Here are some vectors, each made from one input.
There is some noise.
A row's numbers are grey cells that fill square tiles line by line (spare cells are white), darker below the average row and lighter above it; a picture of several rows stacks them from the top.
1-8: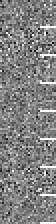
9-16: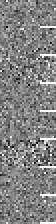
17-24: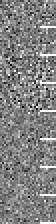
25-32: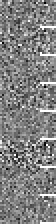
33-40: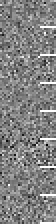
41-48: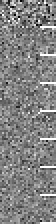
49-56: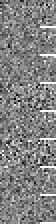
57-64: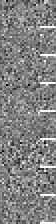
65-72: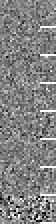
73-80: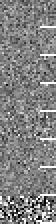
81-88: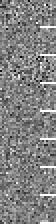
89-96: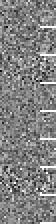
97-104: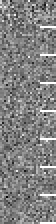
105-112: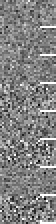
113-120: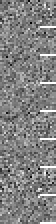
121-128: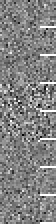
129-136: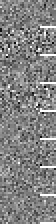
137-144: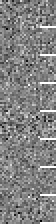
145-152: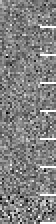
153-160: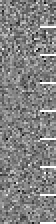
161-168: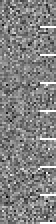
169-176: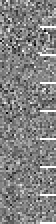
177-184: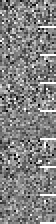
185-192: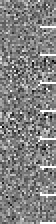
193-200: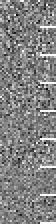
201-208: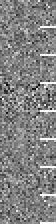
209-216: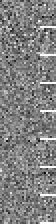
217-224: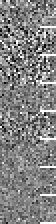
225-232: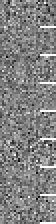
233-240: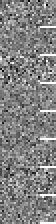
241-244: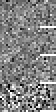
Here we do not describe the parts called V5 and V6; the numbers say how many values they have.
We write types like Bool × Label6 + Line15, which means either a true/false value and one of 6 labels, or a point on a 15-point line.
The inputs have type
Bool × V5 + (Tree9 + Tree10) × V6.
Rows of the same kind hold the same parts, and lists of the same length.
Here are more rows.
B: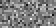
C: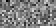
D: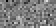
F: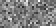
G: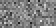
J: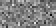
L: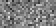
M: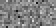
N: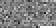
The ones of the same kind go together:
B, G, N
C, D, L
F, J, M

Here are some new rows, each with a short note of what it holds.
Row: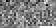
a true/false value and a value of V5
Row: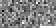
a node of a 9-node tree and a value of V6
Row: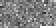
a node of a 9-node tree and a value of V6
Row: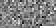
a node of a 10-node tree and a value of V6
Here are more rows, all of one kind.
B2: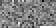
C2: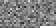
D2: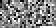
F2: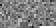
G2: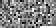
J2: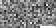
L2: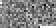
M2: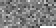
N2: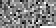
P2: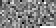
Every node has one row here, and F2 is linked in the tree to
P2.
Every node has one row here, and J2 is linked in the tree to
C2, L2 and M2.
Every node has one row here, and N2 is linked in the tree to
D2 and G2.
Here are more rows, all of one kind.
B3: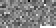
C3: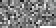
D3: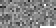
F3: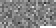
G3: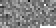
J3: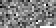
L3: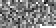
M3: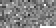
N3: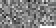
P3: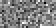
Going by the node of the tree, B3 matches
D3, G3, J3 and M3.
